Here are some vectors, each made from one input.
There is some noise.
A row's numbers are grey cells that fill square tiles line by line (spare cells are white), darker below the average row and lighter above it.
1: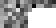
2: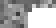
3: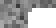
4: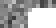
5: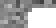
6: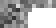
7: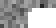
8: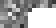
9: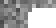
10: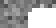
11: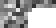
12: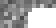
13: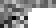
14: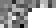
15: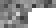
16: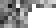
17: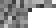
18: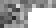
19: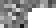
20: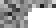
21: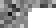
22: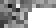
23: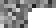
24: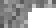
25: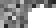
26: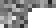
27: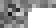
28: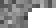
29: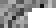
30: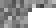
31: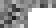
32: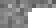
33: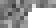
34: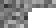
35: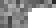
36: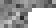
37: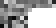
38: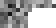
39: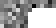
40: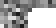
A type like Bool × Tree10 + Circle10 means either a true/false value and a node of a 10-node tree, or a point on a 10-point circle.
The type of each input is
Line4.
